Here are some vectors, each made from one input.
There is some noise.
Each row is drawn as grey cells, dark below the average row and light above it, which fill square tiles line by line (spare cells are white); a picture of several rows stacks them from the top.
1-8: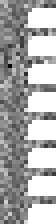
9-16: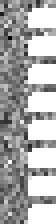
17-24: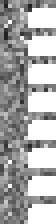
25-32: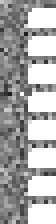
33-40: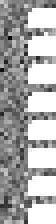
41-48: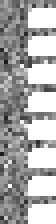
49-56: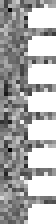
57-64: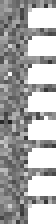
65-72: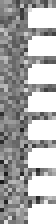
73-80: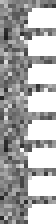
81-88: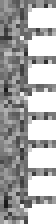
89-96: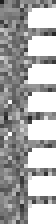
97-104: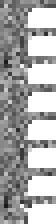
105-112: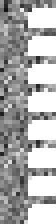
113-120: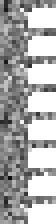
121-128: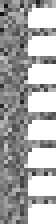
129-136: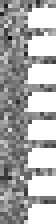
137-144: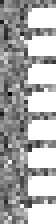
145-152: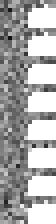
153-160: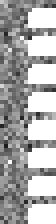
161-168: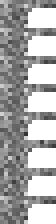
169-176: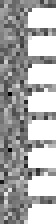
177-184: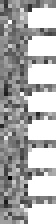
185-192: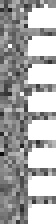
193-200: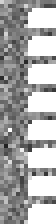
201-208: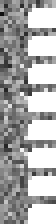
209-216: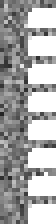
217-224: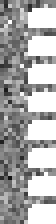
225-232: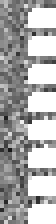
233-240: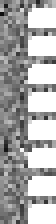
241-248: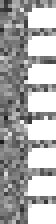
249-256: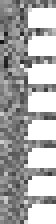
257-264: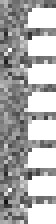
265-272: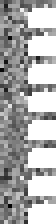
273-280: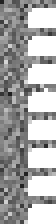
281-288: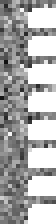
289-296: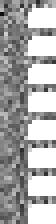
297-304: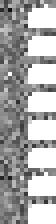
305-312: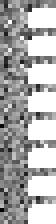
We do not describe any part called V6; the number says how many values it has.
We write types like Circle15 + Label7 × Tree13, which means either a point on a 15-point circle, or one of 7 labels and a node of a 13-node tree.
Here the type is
Bool × (Line7 + V6) + Line9.
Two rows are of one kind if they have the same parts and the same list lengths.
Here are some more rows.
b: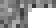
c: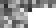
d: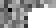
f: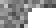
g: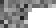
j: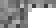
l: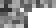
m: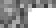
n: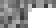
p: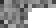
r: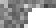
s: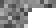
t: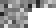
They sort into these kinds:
b, f, j, m, n, r
c, d, l, t
g, p, s

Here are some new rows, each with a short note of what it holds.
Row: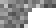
a point on a 7-point line and a true/false value
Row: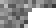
a point on a 7-point line and a true/false value
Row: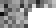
a point on a 9-point line
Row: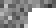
a true/false value and a value of V6
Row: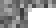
a point on a 7-point line and a true/false value
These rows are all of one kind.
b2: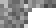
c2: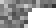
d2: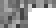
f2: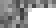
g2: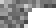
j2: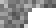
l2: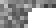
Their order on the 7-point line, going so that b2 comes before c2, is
b2, j2, d2, l2, c2, g2, f2.
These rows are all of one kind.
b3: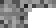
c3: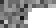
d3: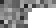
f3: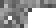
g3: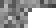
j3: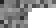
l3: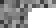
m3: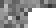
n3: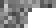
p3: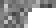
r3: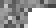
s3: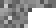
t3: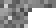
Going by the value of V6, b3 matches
g3, m3 and r3.
